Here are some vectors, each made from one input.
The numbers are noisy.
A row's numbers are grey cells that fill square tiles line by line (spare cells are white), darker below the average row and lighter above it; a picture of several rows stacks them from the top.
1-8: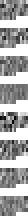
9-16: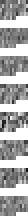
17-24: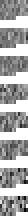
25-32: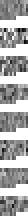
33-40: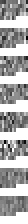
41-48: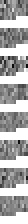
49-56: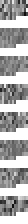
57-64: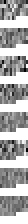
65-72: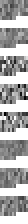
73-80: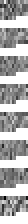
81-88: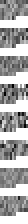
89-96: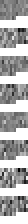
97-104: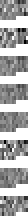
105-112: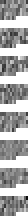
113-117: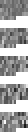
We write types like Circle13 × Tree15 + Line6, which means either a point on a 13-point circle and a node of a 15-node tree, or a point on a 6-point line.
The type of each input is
Bool × Circle5 + Line4 + List2(Line5).
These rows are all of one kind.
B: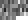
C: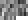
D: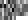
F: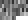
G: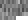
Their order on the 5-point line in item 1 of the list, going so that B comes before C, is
D, B, G, C, F.
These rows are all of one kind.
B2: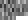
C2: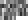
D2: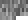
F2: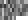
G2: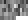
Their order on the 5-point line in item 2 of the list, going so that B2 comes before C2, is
D2, B2, F2, G2, C2.
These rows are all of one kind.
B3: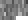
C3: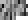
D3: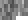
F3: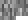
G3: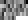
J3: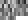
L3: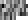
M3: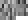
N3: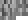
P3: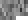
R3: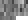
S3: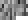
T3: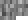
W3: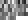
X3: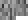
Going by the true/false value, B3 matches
D3, G3, P3 and R3.
